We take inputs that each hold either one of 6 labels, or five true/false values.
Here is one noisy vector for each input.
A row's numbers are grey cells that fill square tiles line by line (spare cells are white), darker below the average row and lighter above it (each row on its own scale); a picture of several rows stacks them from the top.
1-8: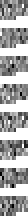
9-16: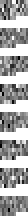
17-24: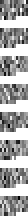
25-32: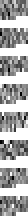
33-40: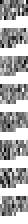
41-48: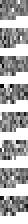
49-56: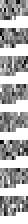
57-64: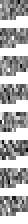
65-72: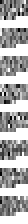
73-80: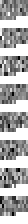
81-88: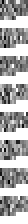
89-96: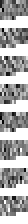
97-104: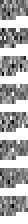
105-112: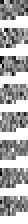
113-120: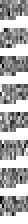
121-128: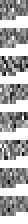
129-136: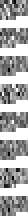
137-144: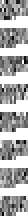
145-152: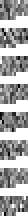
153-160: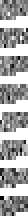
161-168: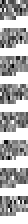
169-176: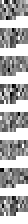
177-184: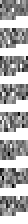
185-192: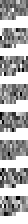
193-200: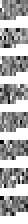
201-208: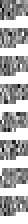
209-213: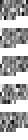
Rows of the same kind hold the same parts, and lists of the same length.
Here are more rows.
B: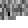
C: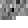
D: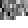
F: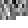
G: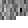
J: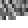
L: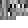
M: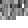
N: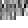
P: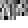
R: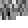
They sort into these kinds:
B, C, D, F, G, J, P, R
L, M, N

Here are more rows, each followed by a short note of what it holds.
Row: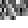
five true/false values
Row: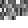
five true/false values
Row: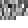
one of 6 labels
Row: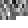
five true/false values
